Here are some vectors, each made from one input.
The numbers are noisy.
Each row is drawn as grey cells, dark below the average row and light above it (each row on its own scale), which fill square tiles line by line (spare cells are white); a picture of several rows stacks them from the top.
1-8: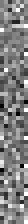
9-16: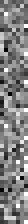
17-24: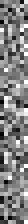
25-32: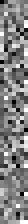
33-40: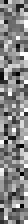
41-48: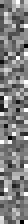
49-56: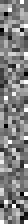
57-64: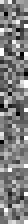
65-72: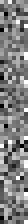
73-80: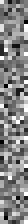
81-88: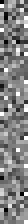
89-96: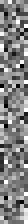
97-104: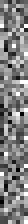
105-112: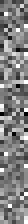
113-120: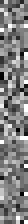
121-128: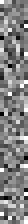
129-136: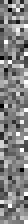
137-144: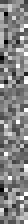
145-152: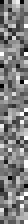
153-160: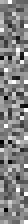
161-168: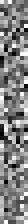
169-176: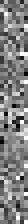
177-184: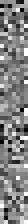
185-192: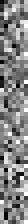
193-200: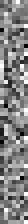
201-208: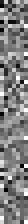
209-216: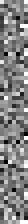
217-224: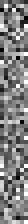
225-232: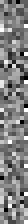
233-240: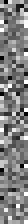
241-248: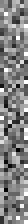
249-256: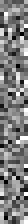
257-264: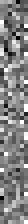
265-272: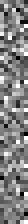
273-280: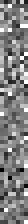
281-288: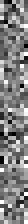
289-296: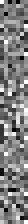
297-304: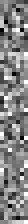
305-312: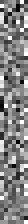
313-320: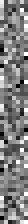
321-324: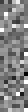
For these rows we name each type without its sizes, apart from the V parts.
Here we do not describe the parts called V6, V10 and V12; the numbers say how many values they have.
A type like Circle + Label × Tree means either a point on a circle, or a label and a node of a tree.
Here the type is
Bool × Label × V10 + (Line + V12) × V6.
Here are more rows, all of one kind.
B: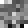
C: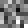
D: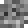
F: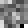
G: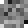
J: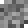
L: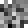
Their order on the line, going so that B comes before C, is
D, G, F, B, J, C, L.
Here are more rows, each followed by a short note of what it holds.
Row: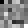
a label, a true/false value and a value of V10
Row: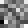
a label, a true/false value and a value of V10
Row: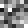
a value of V6 and a value of V12
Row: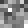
a value of V6 and a value of V12
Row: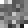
a point on a line and a value of V6
